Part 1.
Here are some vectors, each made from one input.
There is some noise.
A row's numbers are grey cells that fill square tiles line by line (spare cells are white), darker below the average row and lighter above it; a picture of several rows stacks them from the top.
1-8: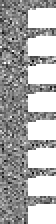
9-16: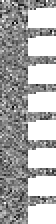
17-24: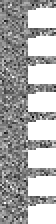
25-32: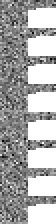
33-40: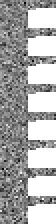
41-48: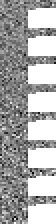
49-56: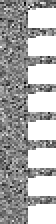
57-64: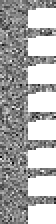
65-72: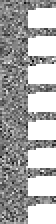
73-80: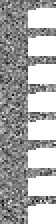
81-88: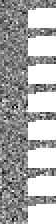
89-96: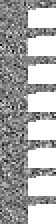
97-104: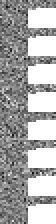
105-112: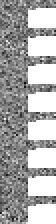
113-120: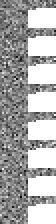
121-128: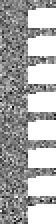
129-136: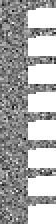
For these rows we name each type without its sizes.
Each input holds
either a label and a true/false value, or a node of a tree.
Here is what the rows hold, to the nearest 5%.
About 55% of them hold a label and a true/false value. The rest hold a node of a tree.
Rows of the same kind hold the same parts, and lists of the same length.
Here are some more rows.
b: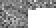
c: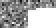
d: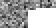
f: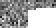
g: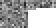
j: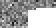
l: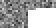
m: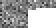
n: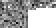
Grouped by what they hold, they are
b, d, g, l, m
c, f, j, n

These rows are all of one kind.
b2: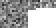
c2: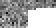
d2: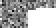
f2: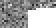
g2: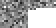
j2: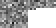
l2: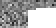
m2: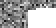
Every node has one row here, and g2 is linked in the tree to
b2, f2 and j2.
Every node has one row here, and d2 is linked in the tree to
b2.
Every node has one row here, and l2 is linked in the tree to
c2 and j2.
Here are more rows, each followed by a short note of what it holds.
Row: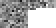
a node of a tree
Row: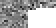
a node of a tree
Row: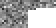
a node of a tree
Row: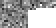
a node of a tree
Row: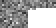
a label and a true/false value
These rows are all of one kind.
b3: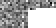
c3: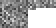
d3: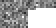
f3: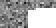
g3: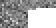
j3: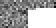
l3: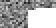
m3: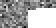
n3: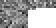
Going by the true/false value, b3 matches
f3, l3 and m3.
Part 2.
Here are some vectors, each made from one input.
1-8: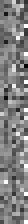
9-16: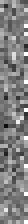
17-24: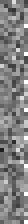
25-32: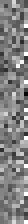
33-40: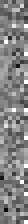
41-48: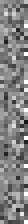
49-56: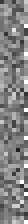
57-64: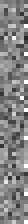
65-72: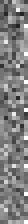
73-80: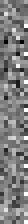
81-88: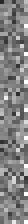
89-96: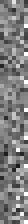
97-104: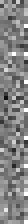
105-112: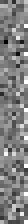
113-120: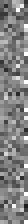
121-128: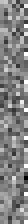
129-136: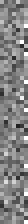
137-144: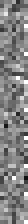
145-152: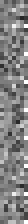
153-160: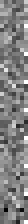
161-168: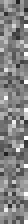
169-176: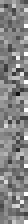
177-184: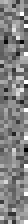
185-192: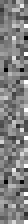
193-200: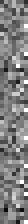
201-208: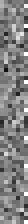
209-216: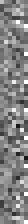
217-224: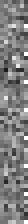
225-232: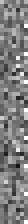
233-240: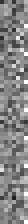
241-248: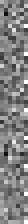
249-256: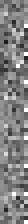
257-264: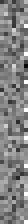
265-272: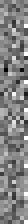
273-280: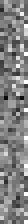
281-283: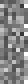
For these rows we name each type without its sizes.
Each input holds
a label, together with either a point on a circle, or three true/false values.
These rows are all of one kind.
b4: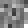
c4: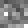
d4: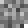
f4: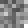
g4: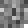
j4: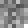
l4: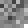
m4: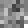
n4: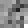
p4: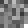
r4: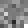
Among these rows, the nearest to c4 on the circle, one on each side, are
m4 and r4.
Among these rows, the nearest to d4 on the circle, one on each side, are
b4 and f4.
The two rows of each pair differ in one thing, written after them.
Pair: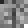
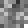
the label
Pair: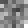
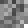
the place on the circle
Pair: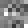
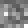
the label
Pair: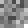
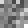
the place on the circle
